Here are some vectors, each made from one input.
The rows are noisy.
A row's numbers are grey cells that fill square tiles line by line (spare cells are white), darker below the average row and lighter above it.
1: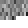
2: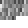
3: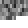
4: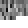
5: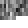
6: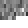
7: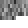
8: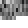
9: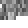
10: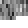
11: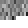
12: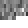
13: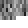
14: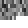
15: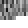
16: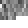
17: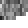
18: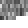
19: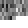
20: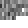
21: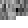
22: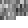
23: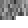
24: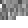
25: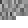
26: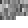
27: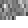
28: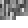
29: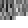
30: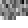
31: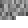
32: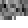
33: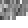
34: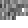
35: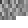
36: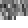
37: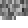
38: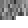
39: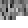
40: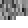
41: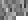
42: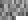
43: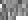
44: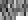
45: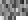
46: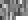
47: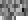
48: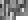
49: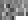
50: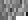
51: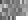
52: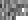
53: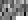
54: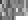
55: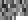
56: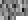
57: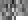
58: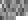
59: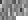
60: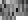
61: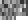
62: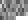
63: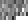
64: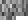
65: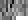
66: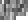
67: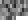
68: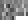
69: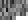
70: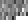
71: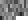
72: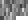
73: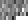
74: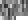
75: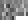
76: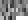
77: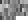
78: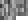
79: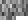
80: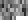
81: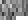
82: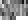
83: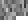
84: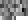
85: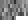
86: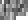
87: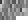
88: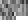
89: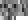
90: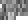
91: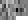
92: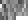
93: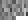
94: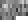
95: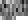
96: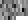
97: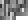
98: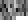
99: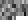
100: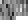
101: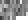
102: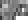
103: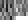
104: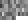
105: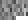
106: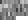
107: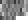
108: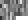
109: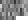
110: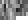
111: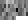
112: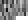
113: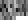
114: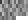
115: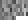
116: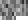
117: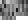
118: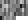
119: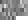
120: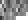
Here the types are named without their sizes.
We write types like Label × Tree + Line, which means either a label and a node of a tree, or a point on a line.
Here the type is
(Bool × Bool × Bool + Line) × Label.
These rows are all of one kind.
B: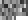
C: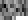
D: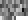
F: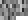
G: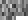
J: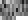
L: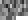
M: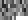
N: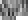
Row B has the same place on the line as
F, G and L.
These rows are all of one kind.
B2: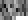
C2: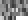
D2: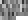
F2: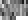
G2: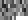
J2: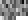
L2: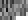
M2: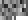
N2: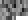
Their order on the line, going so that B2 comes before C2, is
L2, B2, G2, C2, N2, M2, J2, D2, F2.
